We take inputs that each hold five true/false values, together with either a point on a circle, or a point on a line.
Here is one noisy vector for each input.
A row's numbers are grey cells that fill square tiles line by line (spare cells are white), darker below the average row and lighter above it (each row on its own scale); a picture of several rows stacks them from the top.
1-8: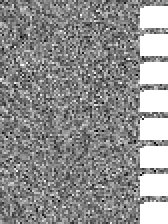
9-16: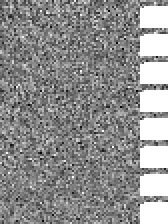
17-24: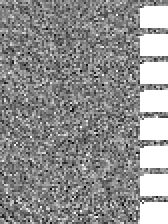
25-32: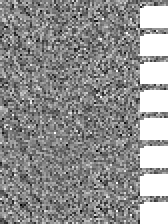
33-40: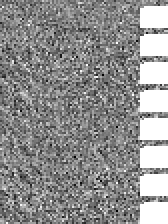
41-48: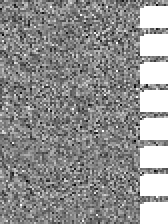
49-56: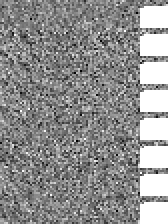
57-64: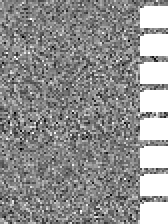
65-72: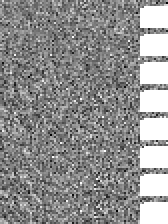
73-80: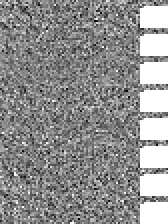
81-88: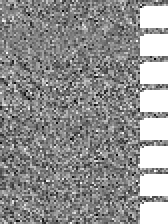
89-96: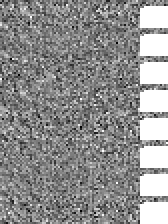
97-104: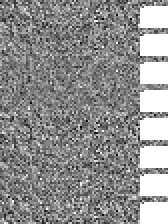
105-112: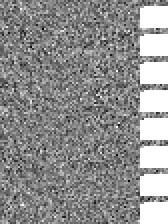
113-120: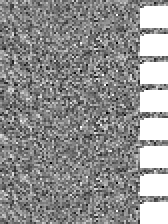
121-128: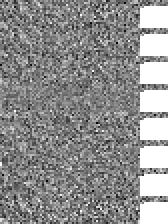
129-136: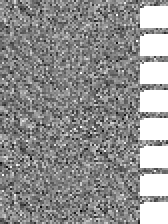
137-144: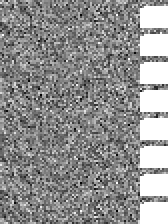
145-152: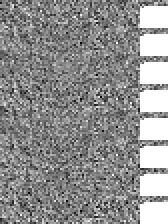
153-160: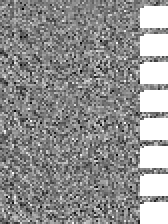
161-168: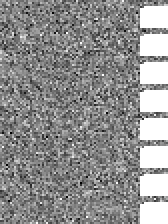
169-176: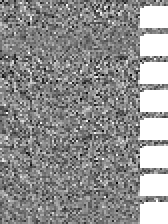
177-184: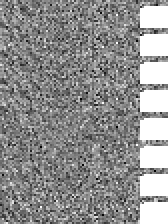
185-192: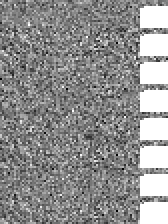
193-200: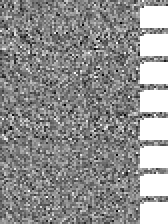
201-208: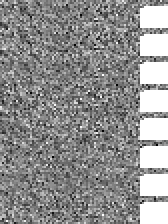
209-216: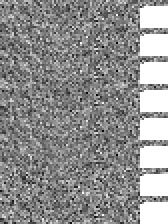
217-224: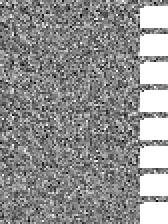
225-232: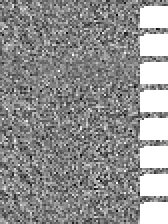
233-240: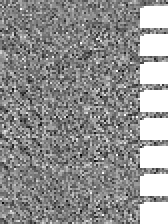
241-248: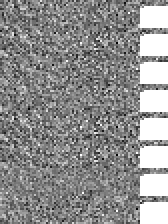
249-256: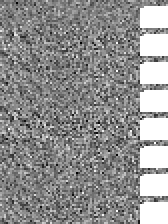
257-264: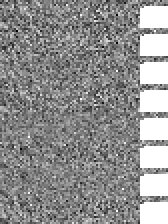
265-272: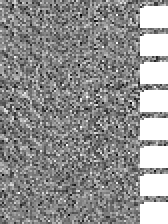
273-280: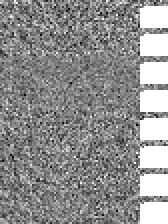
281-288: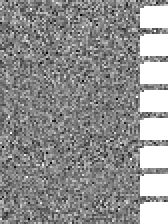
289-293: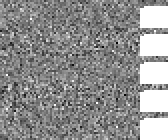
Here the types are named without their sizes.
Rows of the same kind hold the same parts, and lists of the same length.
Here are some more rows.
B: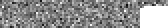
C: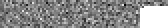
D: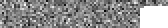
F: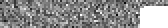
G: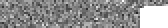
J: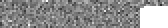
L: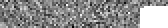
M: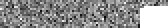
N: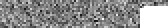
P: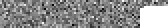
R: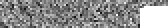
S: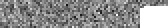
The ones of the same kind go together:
B, C, D, G, S
F, J, L, M, N, P, R

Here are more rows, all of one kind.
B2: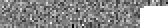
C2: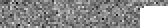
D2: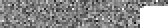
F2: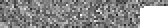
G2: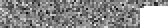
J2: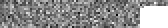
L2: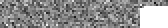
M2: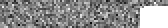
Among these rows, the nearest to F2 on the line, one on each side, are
B2 and J2.
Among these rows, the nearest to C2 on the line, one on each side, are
D2 and G2.
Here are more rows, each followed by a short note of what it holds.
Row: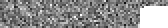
a point on a circle and five true/false values
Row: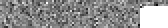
a point on a line and five true/false values
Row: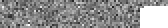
a point on a line and five true/false values
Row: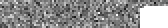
a point on a circle and five true/false values
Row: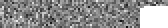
a point on a circle and five true/false values
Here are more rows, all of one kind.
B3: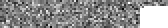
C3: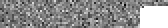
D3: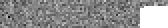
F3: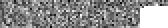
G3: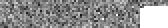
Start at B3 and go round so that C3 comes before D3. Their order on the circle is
B3, C3, G3, F3, D3.
